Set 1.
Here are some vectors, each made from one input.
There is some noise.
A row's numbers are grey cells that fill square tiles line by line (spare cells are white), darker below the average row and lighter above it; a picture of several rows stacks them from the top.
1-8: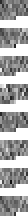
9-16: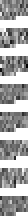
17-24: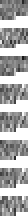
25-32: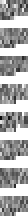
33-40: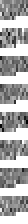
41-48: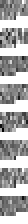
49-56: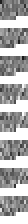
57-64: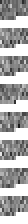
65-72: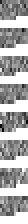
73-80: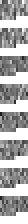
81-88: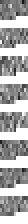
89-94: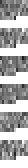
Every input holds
a point on a 9-point line and a true/false value.
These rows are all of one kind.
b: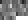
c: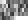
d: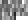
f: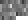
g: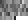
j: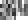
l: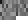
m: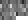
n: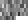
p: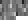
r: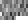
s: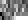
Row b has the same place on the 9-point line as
f, m and p.
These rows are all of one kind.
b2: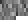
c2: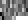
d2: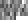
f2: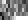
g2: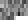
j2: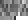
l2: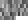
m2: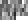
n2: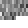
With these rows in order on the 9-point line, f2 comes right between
c2 and g2.
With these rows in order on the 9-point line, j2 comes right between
b2 and d2.
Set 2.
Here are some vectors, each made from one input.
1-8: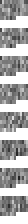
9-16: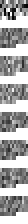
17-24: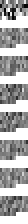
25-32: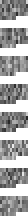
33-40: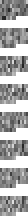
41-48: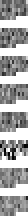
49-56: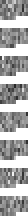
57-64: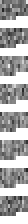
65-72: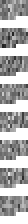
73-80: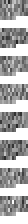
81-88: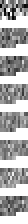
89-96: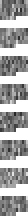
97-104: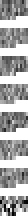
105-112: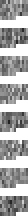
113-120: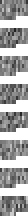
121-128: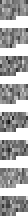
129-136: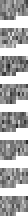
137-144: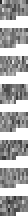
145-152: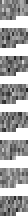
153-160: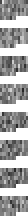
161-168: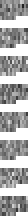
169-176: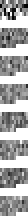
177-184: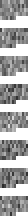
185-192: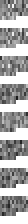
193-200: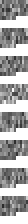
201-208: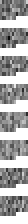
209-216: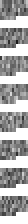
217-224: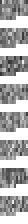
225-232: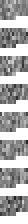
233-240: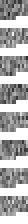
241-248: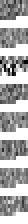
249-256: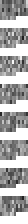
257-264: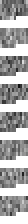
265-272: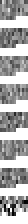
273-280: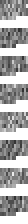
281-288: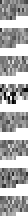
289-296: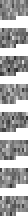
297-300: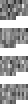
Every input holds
a list of up to two points on a 9-point line.
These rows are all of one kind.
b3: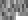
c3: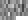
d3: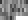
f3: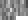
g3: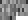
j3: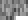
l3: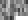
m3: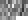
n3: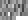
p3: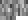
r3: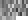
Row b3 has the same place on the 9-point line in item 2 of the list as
d3 and l3.
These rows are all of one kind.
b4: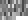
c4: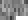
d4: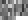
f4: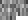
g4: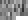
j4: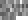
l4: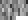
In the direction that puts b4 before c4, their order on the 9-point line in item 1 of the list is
b4, g4, d4, j4, c4, l4, f4.
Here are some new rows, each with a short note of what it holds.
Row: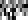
the empty list
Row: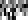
the empty list
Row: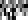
the empty list
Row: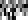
the empty list
